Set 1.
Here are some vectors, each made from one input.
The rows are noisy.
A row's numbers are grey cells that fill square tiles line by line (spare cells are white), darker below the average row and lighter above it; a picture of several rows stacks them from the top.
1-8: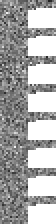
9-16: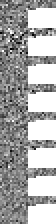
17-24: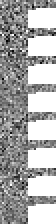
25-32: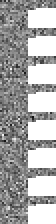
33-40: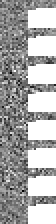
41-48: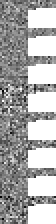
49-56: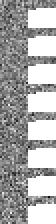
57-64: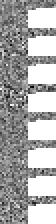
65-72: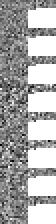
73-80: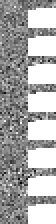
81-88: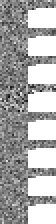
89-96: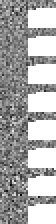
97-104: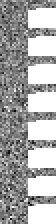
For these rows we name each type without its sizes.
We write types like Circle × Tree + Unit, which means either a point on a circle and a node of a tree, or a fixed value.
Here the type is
Circle.
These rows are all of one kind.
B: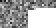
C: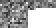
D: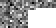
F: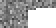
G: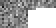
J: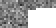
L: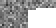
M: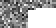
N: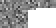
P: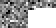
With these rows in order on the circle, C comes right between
G and J.
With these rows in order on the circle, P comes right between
F and L.
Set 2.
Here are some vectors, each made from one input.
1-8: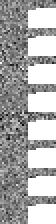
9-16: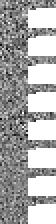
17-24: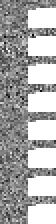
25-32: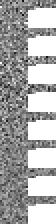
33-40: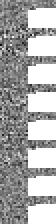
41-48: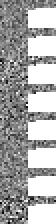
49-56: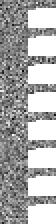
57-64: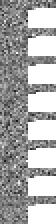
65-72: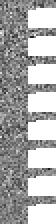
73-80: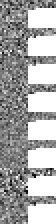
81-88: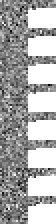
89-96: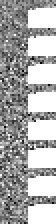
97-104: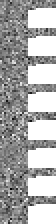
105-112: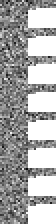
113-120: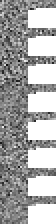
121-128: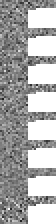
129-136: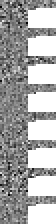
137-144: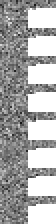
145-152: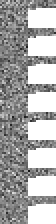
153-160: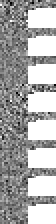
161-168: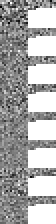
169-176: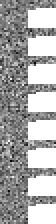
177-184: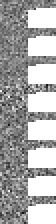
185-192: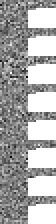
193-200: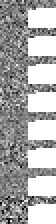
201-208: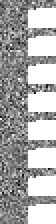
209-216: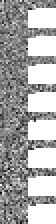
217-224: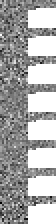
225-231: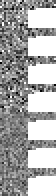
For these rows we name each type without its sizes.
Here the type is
Line.
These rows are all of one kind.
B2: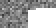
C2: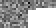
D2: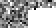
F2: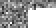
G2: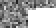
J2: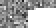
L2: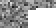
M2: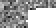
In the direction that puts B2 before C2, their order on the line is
J2, M2, F2, G2, L2, D2, B2, C2.
